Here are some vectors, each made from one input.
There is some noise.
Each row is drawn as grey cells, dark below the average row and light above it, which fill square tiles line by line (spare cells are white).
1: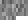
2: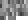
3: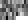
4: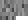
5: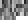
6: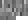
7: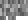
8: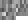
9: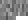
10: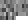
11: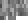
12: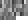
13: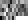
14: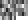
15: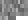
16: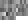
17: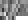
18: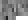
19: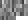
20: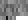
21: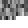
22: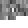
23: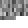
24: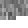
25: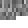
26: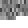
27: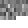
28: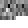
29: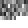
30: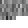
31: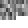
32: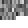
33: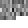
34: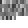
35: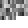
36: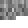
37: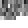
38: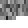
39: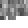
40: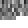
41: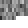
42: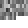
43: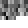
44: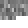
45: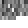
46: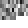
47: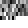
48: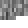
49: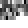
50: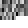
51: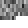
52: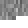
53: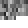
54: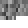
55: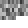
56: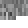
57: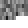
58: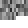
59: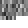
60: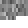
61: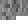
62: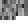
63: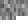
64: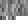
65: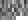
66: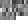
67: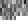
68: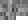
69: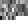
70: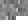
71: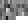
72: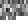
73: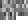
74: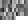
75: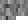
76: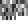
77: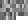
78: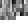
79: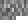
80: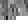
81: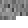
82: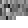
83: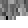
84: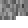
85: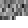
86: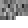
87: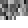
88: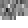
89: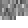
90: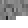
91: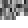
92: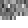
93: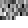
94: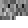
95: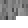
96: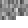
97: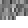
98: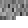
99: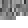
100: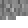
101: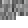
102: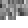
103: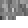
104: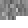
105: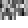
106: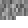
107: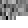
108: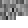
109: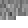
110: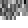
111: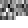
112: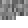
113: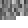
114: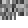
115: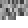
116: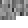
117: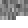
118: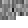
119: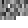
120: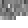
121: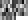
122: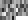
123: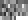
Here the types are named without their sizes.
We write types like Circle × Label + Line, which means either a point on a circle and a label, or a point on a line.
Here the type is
Bool × Circle + Line.
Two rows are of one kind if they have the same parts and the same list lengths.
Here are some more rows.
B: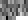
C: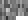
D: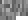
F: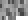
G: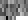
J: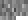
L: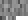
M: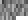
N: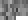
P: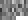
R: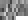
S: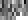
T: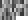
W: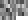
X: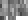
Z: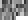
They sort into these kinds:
B, C, D, G, N, T
F, J, L, M, P, R, S, W, X, Z

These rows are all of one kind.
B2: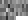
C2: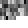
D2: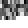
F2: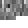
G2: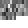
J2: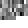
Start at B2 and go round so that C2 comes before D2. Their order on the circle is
B2, G2, C2, F2, J2, D2.
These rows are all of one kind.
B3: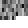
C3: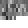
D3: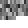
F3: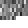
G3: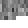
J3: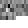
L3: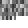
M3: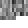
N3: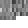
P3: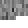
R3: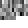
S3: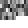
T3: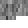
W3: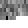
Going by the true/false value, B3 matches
C3, F3, P3 and W3.
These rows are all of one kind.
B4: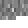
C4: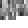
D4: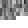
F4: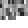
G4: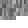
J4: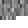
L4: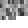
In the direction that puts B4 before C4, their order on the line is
D4, G4, L4, F4, B4, J4, C4.
